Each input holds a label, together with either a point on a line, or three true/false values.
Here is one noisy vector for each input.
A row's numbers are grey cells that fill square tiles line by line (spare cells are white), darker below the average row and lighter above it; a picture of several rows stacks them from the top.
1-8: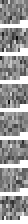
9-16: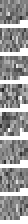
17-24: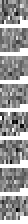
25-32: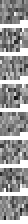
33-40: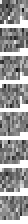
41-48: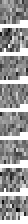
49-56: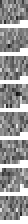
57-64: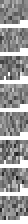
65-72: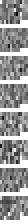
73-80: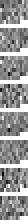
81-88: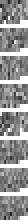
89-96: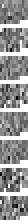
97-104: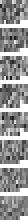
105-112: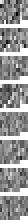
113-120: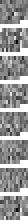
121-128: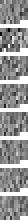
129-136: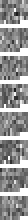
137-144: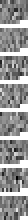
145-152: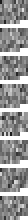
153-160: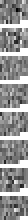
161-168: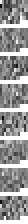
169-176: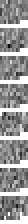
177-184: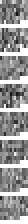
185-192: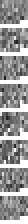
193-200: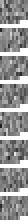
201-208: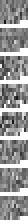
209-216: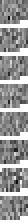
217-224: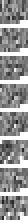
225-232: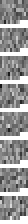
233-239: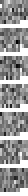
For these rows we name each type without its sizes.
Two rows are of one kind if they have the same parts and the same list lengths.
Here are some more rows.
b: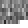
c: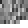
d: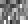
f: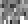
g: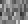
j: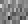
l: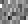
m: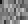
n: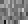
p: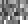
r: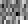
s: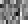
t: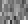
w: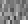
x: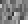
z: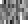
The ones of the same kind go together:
b, c, g, j, l, m, n, t, w, x
d, f, p, r, s, z

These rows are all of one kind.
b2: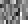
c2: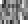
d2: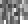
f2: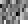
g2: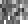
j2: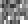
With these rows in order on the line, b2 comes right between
c2 and d2.
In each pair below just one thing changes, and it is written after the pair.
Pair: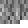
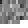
the label
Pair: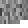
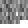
one of the three true/false values
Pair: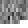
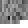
one of the three true/false values
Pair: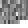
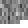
one of the three true/false values
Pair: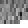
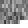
the label
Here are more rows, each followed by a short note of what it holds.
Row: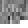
a label and three true/false values
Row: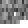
a label and three true/false values
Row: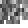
a label and a point on a line
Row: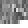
a label and three true/false values
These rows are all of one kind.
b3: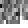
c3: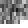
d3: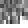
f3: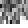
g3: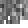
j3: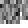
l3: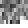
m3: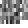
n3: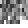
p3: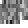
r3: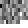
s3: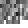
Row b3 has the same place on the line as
d3, f3 and l3.
